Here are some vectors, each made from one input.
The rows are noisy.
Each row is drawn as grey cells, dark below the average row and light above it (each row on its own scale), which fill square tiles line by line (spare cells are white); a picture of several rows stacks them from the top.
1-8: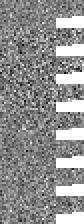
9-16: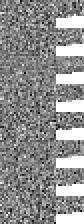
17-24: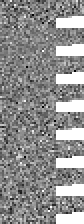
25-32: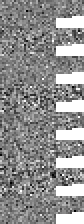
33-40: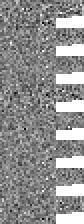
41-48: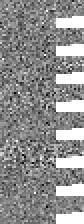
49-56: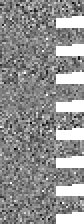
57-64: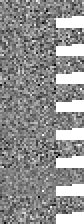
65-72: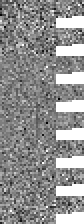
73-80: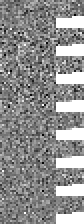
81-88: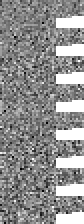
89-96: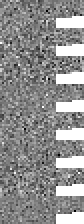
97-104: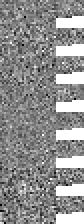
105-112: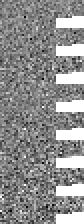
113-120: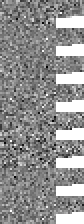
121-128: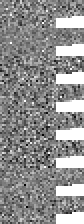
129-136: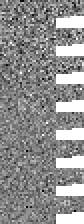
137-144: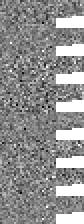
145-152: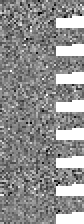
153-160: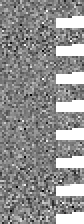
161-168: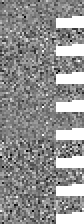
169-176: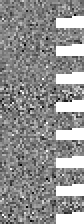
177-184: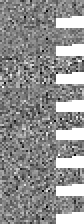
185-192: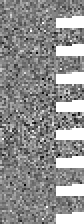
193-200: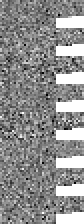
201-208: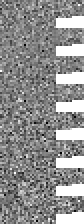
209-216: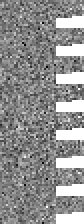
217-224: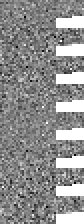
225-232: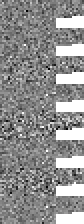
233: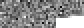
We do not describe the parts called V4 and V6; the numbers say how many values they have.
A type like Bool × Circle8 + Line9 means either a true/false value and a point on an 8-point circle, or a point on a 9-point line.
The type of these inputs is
Bool × Line9 × (Tree9 + Unit) + V4 × V6.
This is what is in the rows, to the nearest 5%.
About 75% of them hold a point on a 9-point line and a true/false value, together with either a fixed value, or a node of a 9-node tree. The rest hold a value of V4 and a value of V6.
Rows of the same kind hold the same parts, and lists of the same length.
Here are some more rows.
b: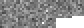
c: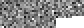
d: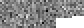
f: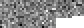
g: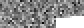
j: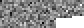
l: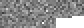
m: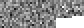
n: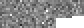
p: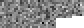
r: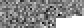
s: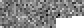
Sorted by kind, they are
b, f, l, n
c, d, g, j, m
p, r, s

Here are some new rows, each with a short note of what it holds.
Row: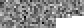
a point on a 9-point line, a node of a 9-node tree and a true/false value
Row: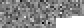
a point on a 9-point line and a true/false value
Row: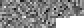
a point on a 9-point line and a true/false value
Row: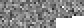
a point on a 9-point line, a node of a 9-node tree and a true/false value
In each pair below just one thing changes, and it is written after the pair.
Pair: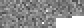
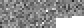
the value of V6
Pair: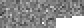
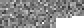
the value of V6
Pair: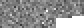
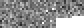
the value of V4
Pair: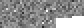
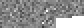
the value of V4
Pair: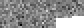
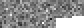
the value of V6
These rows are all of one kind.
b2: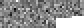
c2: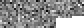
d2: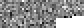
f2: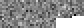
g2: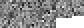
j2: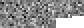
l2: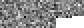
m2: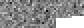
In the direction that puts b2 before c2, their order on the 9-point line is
b2, g2, c2, m2, j2, l2, d2, f2.
